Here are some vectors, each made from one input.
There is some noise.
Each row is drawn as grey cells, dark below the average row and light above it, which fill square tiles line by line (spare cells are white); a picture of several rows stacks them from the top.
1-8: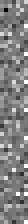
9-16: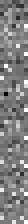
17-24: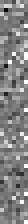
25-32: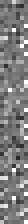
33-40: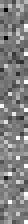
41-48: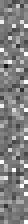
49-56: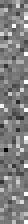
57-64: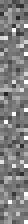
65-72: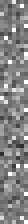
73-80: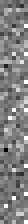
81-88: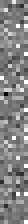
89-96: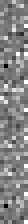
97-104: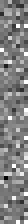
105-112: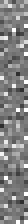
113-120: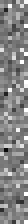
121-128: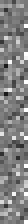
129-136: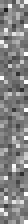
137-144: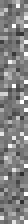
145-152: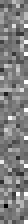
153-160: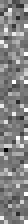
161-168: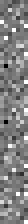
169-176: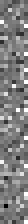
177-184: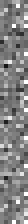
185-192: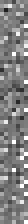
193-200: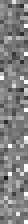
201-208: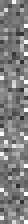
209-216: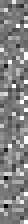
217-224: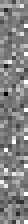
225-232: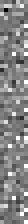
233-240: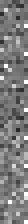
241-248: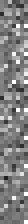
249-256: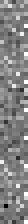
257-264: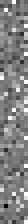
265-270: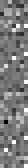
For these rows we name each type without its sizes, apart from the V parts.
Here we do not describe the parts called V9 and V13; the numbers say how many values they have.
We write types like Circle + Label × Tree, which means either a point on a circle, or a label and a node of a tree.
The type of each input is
Bool × (Line + V9) + V13.
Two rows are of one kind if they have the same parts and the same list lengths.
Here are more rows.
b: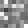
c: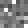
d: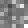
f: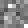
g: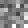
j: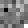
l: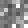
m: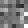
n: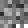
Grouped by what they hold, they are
b, f, j
c, m, n
d, g, l

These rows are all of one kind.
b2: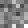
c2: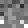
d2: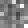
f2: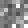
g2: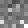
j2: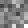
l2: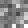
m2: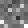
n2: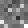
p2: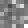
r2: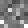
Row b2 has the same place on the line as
c2 and j2.
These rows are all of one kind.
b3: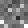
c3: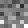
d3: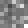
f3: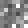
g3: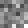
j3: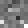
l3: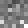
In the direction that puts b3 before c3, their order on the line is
b3, d3, j3, l3, f3, c3, g3.
